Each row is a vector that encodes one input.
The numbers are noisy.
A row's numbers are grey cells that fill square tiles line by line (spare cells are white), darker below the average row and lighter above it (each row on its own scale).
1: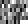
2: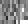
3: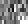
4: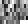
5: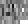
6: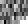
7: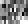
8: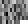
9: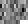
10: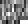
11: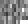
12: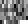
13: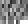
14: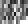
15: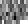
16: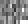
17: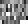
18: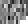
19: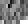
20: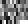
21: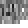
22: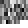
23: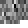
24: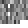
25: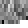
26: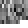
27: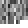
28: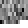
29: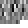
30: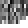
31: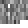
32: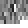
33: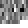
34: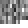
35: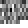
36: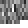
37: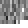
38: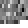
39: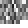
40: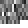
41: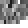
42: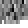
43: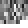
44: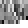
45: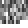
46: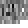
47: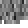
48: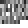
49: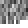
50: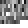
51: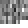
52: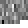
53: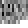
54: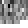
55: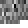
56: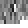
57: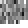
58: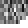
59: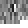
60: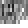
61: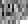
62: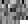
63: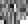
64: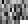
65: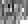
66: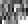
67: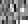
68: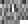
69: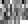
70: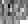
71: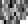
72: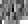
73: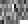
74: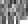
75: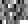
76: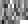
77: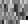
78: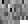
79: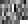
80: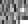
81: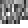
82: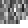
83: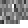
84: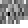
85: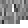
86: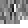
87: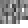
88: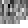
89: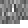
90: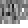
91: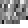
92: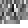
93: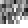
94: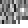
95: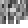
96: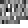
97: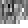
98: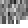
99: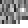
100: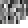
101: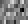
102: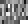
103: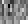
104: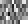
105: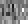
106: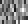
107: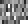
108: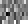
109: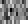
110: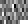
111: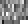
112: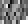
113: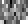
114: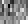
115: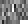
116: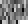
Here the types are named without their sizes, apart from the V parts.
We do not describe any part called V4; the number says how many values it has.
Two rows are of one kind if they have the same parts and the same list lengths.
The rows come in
3 kinds.
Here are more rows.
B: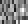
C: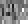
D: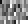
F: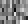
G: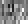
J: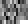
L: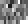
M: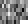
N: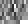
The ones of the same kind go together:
B, C, D, F, G
J, L
M, N

